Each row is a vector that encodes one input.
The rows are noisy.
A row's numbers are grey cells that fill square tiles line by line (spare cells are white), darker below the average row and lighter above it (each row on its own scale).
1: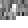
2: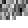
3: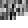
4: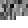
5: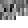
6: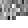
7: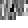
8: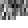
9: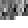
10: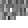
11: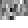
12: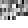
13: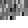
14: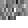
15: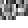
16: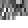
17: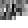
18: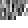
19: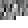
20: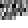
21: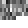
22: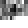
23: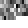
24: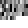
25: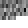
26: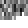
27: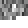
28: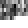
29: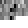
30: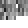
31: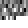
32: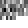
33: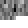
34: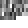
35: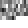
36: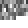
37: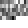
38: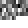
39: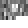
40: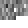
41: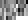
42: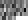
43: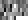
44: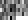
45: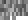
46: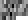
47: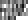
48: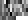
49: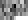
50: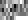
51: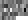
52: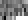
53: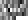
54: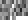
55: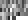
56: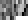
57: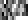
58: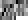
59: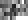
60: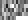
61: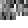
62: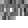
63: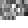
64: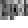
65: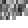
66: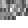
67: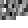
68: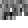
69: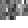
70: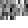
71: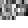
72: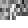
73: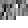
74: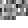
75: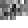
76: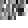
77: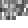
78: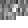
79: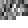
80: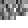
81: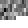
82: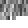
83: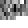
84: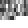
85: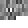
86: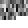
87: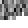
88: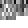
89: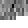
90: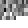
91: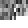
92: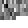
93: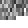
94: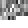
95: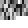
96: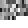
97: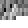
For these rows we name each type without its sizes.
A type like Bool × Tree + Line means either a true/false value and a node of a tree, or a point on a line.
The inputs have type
(Bool × Bool × Bool × Bool + Line) × Tree.
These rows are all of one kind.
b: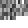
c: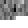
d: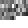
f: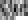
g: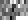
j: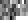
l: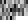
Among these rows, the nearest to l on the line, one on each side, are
d and j.
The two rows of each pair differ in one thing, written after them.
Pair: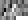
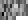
one of the four true/false values
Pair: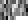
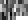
one of the four true/false values
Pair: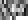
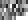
one of the four true/false values
